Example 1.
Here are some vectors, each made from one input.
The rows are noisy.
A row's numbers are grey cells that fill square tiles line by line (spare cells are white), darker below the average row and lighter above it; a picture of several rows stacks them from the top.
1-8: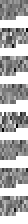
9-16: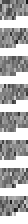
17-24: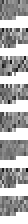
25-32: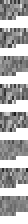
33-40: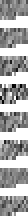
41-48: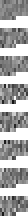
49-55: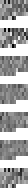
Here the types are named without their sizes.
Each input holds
a node of a tree and a true/false value.
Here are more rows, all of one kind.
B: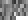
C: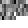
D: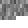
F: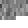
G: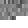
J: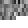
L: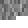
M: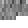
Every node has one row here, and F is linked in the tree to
B, G and M.
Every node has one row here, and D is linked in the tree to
C.
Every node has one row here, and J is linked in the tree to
L.
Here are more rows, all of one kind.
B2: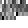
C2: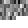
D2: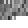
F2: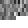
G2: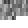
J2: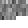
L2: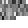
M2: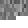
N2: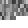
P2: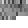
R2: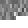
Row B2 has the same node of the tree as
D2 and M2.
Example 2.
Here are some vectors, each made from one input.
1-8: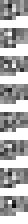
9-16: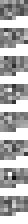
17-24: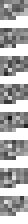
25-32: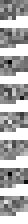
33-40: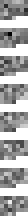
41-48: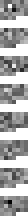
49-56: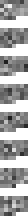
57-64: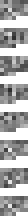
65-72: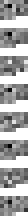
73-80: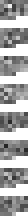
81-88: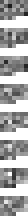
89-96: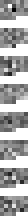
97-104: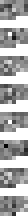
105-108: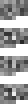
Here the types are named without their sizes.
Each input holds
a label and a true/false value.
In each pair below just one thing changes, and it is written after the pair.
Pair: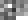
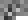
the true/false value
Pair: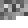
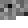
the true/false value
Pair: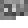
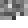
the true/false value
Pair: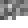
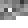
the label
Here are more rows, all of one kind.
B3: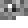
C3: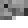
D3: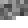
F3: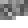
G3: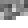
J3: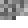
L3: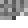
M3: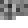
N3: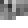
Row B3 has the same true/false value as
J3 and L3.
